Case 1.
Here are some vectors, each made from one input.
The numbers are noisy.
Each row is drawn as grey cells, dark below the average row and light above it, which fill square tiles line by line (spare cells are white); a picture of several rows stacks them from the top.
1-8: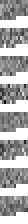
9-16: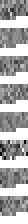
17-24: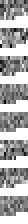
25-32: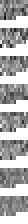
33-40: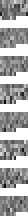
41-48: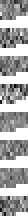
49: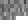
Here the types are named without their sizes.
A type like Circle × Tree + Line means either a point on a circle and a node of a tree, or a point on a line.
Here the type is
Line.
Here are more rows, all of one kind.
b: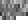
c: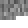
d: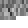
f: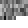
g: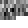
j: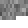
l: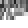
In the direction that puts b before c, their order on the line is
d, b, j, l, g, f, c.
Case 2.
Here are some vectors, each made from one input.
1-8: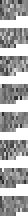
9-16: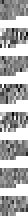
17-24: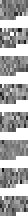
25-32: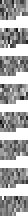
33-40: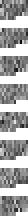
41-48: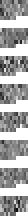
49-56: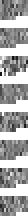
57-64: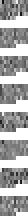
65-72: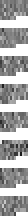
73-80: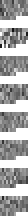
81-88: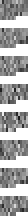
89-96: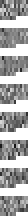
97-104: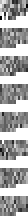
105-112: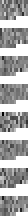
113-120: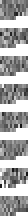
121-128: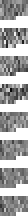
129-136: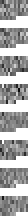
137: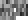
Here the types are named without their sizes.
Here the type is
Tree + Unit.
